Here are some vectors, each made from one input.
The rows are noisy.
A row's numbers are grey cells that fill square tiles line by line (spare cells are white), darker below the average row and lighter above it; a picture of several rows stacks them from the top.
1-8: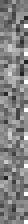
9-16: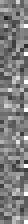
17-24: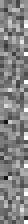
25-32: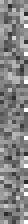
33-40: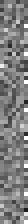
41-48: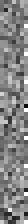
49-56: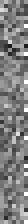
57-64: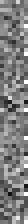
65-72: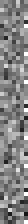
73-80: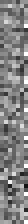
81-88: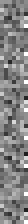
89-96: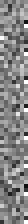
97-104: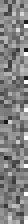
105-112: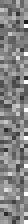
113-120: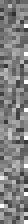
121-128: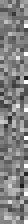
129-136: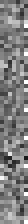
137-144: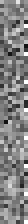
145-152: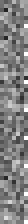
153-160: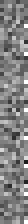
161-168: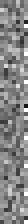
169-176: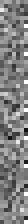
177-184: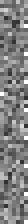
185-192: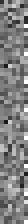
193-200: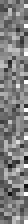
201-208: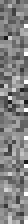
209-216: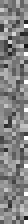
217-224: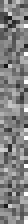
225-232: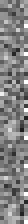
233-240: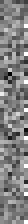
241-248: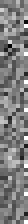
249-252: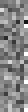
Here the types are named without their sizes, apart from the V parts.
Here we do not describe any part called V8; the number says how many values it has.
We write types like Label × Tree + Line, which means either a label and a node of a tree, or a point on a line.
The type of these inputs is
Bool × Bool × Bool × Bool + Circle × List(V8) + Unit.
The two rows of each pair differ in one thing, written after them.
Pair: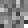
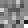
the value of V8 in item 2 of the list
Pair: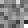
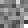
the value of V8 in item 2 of the list
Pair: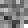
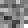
the value of V8 in item 1 of the list
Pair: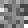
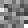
the value of V8 in item 1 of the list
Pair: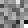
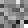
the value of V8 in item 1 of the list
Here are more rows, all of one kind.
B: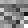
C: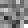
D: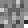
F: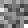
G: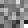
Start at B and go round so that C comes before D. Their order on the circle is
B, C, G, D, F.
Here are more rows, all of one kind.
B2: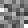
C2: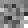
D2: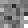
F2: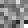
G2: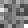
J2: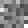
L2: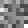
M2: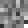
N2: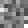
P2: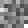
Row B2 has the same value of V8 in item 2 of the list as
C2, F2 and M2.
